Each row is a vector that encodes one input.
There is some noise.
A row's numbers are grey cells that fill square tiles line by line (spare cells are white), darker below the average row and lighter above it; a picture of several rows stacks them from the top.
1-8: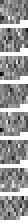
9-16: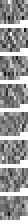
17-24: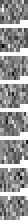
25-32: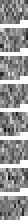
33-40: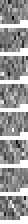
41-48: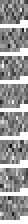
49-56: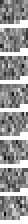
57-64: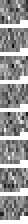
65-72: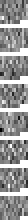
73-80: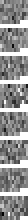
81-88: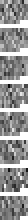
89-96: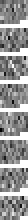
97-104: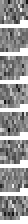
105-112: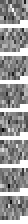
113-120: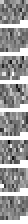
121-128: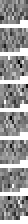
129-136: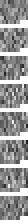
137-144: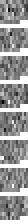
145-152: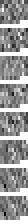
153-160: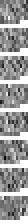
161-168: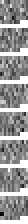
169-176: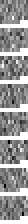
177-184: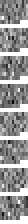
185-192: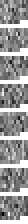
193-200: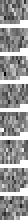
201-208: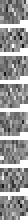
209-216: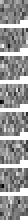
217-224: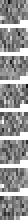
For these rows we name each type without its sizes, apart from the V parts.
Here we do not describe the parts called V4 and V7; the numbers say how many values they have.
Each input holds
three true/false values and a value of V4, together with either a node of a tree, or a value of V7.
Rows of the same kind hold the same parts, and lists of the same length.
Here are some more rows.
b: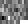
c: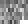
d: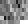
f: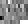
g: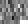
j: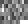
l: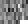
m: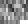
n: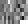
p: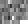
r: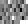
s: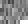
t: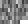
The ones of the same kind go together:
b, c, f, j, l, m
d, g, n, p, r, s, t

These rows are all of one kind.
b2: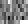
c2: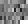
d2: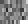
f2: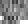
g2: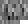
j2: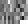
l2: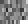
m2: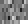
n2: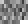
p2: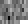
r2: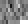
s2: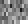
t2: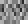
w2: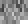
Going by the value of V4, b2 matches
c2, j2, n2 and t2.
